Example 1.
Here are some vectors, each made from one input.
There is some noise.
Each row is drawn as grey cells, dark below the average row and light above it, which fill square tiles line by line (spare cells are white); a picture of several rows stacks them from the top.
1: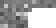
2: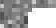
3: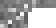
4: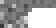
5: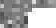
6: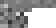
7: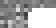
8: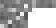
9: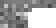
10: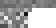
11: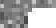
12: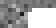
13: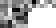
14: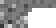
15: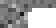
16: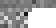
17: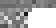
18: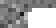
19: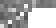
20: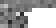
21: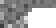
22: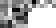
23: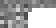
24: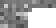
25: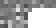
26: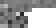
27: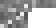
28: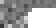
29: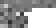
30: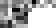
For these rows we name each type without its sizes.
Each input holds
either a fixed value, or three true/false values.
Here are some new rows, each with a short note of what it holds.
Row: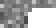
three true/false values
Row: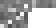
three true/false values
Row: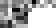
a fixed value
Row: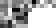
a fixed value
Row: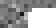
three true/false values
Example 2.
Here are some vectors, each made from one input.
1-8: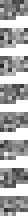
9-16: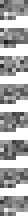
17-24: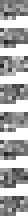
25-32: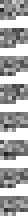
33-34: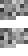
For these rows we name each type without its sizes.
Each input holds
three true/false values.
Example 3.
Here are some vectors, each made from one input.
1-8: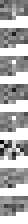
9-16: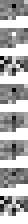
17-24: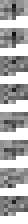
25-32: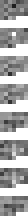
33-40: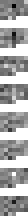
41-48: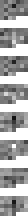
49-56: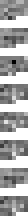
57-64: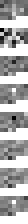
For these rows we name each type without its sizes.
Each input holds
either a fixed value, or three true/false values.
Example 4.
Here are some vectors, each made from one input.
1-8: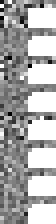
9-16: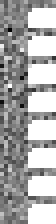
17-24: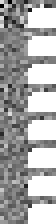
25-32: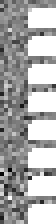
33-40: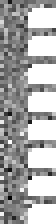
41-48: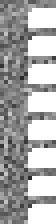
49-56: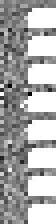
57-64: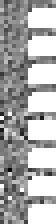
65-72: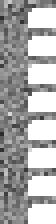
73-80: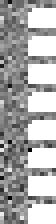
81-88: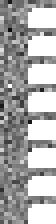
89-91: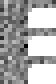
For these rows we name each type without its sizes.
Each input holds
three true/false values.
